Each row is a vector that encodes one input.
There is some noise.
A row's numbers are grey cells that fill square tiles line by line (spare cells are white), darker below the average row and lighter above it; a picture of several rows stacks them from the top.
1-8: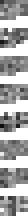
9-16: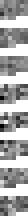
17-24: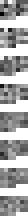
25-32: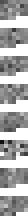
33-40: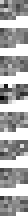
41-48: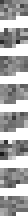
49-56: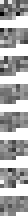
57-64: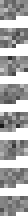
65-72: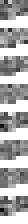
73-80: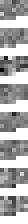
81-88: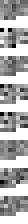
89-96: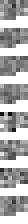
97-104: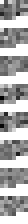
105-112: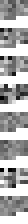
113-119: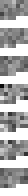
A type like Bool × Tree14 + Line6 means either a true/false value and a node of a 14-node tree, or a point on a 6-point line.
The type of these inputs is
Label9 × (Tree12 + Unit).
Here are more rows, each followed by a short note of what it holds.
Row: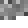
one of 9 labels and a node of a 12-node tree
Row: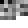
one of 9 labels
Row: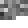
one of 9 labels and a node of a 12-node tree
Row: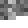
one of 9 labels
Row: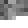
one of 9 labels
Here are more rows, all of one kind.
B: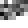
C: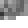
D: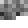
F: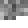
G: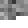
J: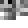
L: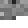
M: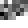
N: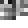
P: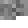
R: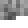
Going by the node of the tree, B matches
F, J, M and N.
